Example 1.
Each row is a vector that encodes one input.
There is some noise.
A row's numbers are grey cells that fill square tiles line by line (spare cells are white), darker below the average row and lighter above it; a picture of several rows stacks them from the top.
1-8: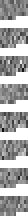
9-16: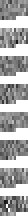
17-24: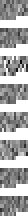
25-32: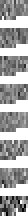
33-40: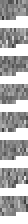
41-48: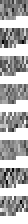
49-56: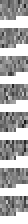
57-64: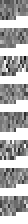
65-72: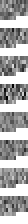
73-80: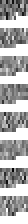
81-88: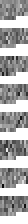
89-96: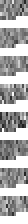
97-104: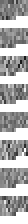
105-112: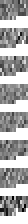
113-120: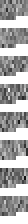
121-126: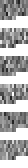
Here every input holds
one of 6 labels, together with either one of 7 labels, or a point on a 6-point line.
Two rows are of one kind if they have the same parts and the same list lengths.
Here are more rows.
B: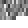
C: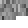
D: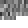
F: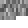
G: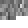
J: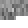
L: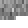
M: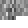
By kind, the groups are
B, D
C, F, G, J, L, M

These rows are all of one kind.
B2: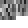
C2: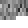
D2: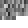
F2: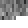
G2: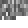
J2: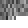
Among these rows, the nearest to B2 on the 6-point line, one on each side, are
D2 and G2.
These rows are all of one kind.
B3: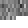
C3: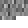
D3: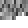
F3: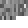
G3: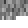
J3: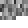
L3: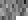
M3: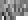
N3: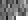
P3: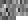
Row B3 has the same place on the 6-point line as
F3, G3 and M3.
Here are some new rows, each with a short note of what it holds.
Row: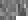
one of 6 labels and a point on a 6-point line
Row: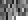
one of 6 labels and a point on a 6-point line
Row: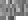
one of 6 labels and one of 7 labels
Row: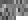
one of 6 labels and a point on a 6-point line
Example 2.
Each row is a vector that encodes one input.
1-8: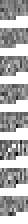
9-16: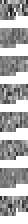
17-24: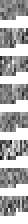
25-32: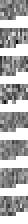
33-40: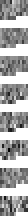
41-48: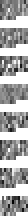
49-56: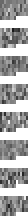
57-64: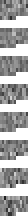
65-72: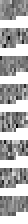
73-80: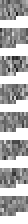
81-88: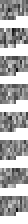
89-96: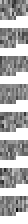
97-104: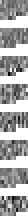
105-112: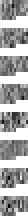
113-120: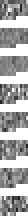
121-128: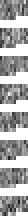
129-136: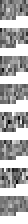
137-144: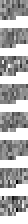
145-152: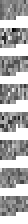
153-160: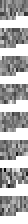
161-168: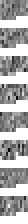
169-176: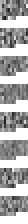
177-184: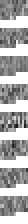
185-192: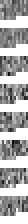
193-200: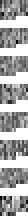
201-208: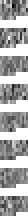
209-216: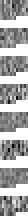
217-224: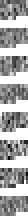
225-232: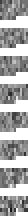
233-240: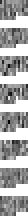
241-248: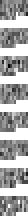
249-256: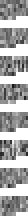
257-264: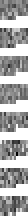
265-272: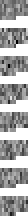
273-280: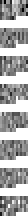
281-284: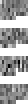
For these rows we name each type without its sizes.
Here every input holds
a point on a circle and a true/false value, together with either a fixed value, or a node of a tree.
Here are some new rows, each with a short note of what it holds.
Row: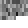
a point on a circle and a true/false value
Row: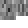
a point on a circle, a node of a tree and a true/false value
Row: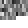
a point on a circle and a true/false value
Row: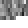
a point on a circle and a true/false value
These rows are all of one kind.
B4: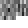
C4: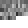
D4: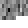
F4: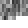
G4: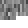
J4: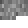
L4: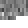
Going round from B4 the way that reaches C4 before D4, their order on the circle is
B4, C4, D4, G4, F4, L4, J4.
